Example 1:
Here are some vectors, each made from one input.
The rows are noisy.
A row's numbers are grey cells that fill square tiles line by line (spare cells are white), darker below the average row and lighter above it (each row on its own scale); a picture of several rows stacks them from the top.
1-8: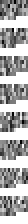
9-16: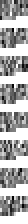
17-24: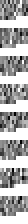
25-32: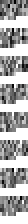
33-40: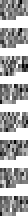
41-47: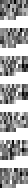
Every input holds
a point on a 10-point circle.
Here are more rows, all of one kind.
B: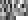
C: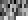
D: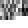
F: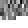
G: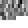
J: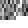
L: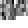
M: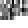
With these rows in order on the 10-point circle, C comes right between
B and F.
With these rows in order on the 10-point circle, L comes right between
G and M.
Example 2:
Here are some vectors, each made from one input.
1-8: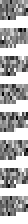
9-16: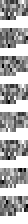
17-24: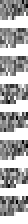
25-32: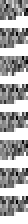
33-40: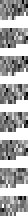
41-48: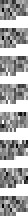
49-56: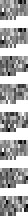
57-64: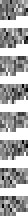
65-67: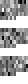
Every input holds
a point on an 8-point circle.
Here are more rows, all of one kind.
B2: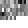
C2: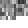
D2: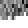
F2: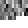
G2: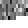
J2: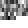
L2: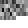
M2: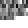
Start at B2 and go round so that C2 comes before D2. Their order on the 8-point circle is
B2, C2, D2, M2, L2, J2, G2, F2.
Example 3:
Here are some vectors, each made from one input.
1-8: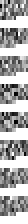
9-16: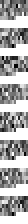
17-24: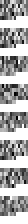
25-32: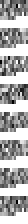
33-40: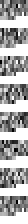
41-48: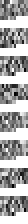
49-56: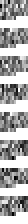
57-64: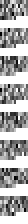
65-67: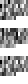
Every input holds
a point on a 9-point line.
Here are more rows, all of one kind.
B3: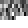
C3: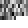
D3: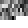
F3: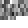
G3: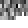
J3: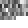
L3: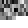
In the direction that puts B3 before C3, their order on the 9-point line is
D3, B3, G3, L3, J3, C3, F3.
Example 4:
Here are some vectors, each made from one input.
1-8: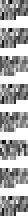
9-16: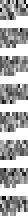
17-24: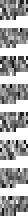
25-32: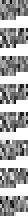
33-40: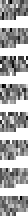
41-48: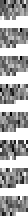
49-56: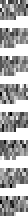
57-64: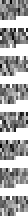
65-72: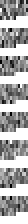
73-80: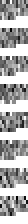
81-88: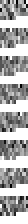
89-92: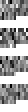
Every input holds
four true/false values.
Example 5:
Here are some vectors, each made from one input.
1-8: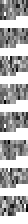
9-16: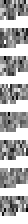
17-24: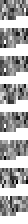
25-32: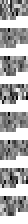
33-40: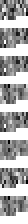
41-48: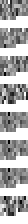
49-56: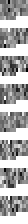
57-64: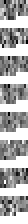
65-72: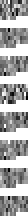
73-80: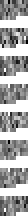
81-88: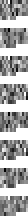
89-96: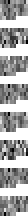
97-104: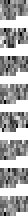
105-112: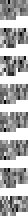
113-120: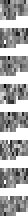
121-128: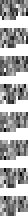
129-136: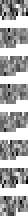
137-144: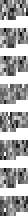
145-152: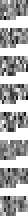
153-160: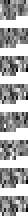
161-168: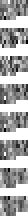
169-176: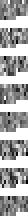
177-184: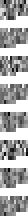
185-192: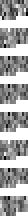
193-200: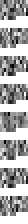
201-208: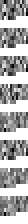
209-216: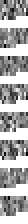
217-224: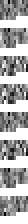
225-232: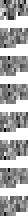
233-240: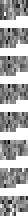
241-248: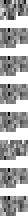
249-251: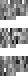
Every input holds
either a point on a 10-point circle, or a fixed value.
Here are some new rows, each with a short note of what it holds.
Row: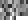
a fixed value
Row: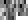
a point on a 10-point circle
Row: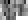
a point on a 10-point circle
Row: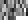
a point on a 10-point circle
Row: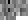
a point on a 10-point circle
